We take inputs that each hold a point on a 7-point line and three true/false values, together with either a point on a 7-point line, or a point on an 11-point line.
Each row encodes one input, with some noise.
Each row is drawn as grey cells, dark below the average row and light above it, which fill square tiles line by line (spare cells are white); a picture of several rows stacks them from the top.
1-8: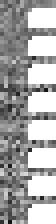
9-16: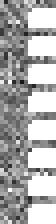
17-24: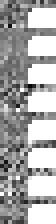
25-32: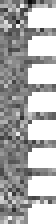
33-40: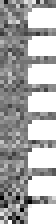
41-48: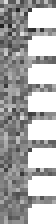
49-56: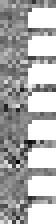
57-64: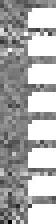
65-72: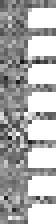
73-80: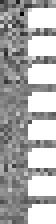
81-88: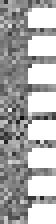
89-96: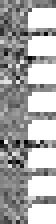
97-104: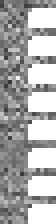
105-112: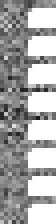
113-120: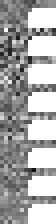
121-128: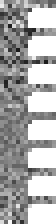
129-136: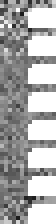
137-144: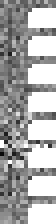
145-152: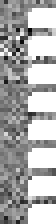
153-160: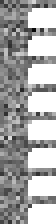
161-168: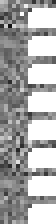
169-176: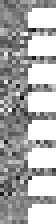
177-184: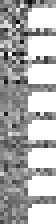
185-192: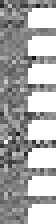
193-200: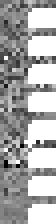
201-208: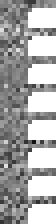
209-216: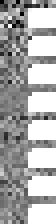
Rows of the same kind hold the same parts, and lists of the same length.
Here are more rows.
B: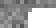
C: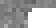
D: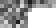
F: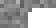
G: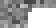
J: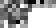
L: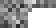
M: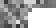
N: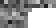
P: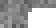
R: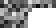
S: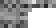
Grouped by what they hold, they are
B, C, F, G, P, R
D, J, L, M, N, S

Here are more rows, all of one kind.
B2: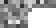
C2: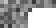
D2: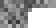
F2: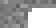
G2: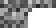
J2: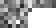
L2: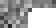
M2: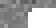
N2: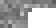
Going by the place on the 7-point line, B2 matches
J2, L2 and N2.
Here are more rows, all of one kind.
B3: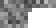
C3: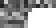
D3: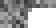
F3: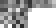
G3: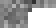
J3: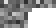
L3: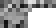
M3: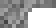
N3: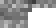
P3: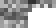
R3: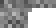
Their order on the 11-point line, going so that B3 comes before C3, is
L3, R3, B3, P3, G3, N3, D3, C3, F3, M3, J3.
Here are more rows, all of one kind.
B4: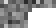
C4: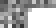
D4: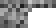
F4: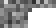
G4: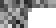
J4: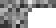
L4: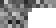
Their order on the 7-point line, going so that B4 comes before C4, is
D4, G4, B4, L4, F4, J4, C4.
